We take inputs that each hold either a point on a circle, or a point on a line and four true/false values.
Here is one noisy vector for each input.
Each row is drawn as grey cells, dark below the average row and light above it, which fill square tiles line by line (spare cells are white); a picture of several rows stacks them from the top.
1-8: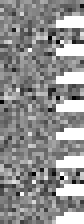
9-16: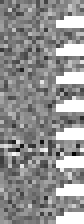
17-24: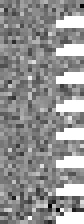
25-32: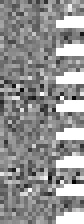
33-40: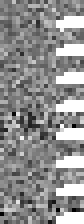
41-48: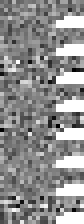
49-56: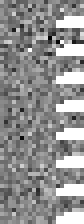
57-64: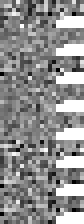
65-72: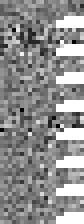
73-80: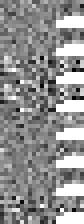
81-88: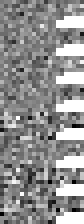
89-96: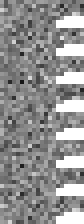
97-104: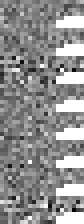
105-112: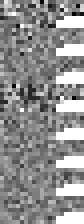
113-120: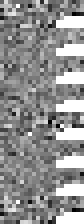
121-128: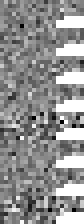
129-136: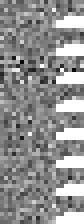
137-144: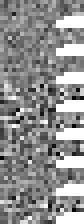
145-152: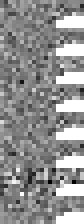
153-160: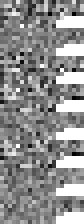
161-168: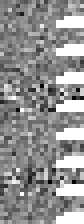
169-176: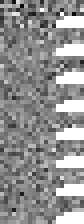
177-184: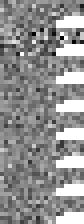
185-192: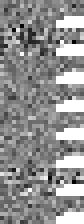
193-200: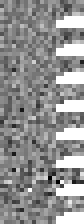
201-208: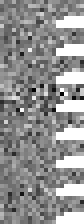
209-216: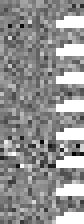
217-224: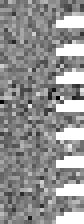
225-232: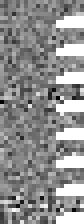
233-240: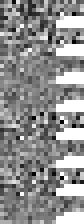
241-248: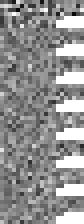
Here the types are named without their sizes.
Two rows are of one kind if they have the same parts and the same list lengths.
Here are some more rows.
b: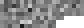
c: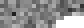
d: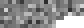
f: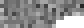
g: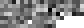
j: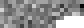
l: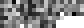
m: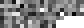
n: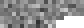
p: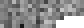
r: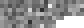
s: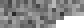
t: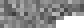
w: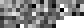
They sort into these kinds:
b, c, d, f, j, n, p, r, s, t
g, l, m, w

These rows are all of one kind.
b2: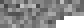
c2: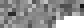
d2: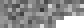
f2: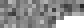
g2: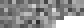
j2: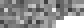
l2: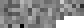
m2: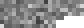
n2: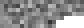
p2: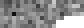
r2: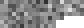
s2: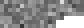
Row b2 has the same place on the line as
d2, n2 and s2.
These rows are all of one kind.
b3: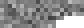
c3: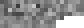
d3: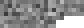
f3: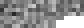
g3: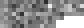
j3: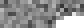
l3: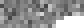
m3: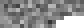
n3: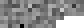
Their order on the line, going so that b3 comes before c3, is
j3, b3, l3, d3, c3, m3, g3, n3, f3.
